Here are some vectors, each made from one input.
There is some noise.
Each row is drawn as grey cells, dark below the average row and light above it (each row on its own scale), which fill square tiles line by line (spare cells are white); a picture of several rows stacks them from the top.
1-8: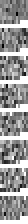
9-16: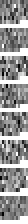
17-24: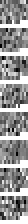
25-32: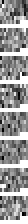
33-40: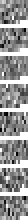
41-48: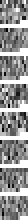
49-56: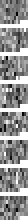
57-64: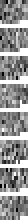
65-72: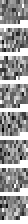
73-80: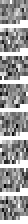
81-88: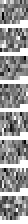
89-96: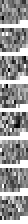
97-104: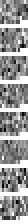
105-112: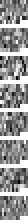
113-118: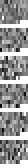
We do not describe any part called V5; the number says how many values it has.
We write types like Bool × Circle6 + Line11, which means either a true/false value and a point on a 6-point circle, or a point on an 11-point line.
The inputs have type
(Bool × Bool × Bool + List2(V5)) × Tree8.
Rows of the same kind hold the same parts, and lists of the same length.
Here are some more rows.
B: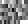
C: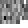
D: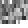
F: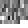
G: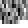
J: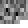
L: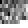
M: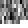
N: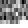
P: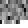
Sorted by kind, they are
B, D, F, L, P
C, M, N
G
J

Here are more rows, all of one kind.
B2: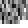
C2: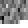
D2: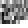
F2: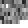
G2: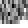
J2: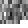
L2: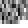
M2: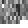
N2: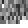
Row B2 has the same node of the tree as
G2 and L2.
